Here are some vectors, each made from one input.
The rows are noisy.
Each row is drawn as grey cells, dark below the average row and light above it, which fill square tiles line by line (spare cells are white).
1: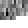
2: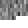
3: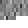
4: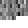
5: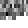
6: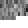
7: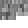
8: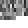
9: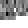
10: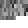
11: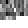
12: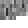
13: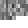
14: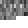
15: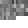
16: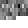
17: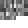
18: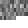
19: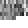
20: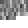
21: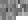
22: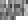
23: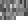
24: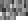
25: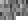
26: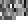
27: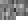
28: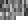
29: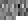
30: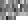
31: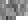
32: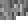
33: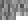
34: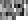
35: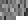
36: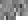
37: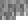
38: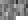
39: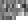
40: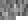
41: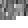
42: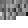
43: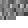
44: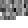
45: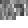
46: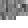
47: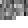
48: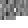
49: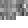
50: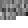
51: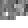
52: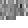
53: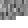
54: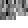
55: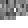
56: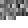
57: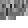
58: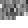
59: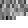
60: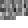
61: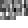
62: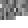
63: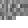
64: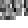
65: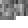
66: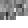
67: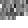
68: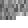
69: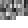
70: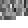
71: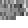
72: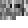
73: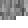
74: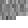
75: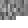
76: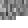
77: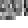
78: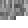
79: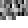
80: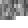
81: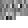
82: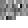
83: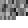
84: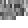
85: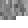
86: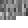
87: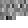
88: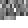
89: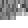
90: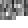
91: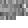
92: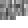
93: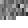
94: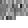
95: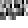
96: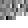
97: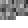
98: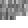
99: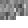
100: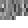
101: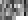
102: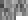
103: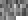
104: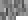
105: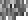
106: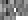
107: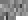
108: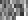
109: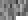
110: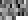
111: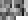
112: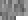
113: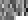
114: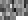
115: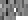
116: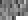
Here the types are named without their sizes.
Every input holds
either a point on a circle and a true/false value, or a point on a line.
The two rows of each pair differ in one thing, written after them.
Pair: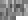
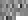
the place on the circle
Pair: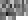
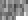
the true/false value
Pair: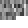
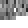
the true/false value
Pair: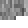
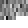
the place on the circle
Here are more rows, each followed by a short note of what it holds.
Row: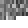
a point on a line
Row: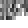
a point on a circle and a true/false value
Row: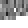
a point on a circle and a true/false value
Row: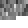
a point on a line
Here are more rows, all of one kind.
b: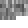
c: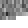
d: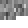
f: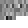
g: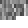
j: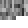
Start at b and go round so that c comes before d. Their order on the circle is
b, c, g, d, f, j.
